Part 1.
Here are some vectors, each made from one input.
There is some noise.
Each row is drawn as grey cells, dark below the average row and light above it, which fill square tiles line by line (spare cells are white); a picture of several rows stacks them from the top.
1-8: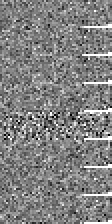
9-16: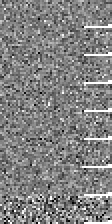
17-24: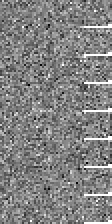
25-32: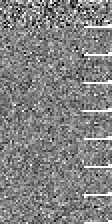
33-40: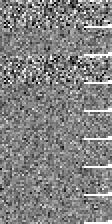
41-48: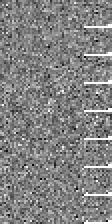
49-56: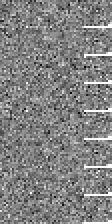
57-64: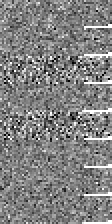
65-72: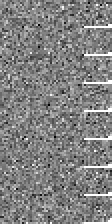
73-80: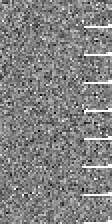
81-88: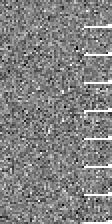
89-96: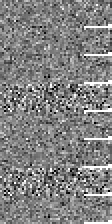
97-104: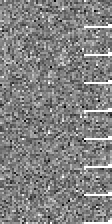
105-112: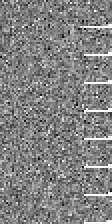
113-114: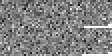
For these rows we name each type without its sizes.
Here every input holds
either a point on a circle and a true/false value, or a fixed value.
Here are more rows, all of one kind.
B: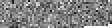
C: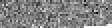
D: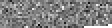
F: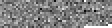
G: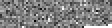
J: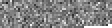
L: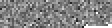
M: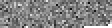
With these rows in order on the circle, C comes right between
J and L.
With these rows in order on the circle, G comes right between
B and F.
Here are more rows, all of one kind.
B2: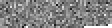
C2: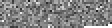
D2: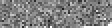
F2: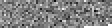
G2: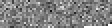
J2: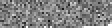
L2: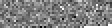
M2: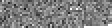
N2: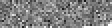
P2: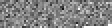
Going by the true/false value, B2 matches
C2, F2, G2 and L2.
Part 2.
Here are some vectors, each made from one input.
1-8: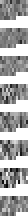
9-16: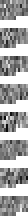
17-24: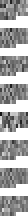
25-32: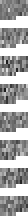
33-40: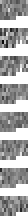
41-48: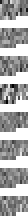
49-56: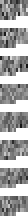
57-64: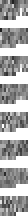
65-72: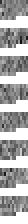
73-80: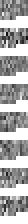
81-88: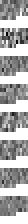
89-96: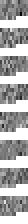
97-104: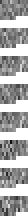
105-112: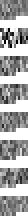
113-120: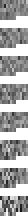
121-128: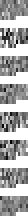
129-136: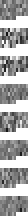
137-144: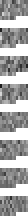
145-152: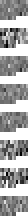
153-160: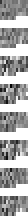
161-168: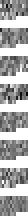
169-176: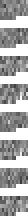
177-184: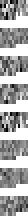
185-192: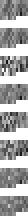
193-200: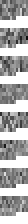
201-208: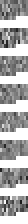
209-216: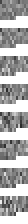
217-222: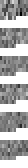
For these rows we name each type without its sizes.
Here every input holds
either a node of a tree, or four true/false values.
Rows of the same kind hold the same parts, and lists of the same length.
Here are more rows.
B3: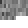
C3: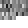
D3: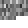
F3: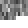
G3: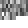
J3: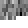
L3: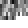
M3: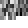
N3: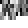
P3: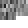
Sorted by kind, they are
B3, F3, J3, M3, N3, P3
C3, D3, G3, L3

